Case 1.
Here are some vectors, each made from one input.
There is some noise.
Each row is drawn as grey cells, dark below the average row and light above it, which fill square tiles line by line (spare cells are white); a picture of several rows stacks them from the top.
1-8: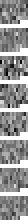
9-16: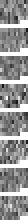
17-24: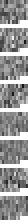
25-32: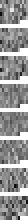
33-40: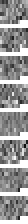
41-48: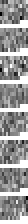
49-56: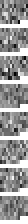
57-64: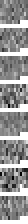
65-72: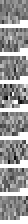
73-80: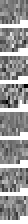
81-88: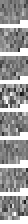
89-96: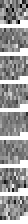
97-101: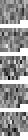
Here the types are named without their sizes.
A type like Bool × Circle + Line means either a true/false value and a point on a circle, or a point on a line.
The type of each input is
Bool × Bool × Bool × Bool + Tree + Unit.
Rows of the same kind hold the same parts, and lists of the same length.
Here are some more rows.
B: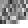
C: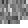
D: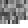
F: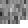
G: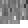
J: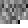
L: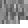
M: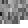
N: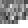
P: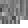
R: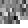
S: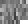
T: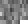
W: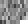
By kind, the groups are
B, W
C, D, F, M, N, R, S
G, J, L, P, T

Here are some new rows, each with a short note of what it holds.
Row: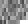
a fixed value
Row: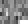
a node of a tree
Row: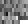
four true/false values
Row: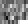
a node of a tree
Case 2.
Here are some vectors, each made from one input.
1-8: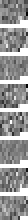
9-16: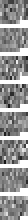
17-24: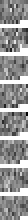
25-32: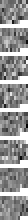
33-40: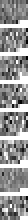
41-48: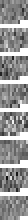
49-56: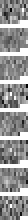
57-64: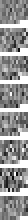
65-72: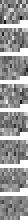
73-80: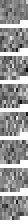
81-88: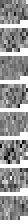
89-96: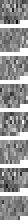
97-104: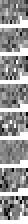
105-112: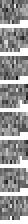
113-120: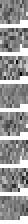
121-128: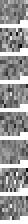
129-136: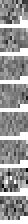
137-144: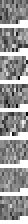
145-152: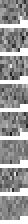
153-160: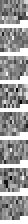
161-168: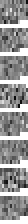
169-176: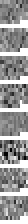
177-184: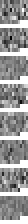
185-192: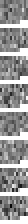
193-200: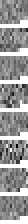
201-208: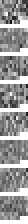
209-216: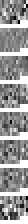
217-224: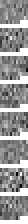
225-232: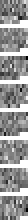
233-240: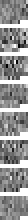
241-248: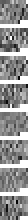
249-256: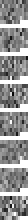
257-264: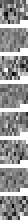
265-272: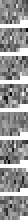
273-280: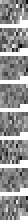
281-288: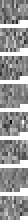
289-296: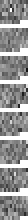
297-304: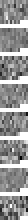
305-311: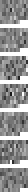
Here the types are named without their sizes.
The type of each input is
Bool × Bool × Bool × Bool + Tree.
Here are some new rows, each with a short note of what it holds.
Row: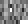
a node of a tree
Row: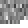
four true/false values
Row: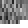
a node of a tree
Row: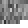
a node of a tree
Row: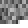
a node of a tree
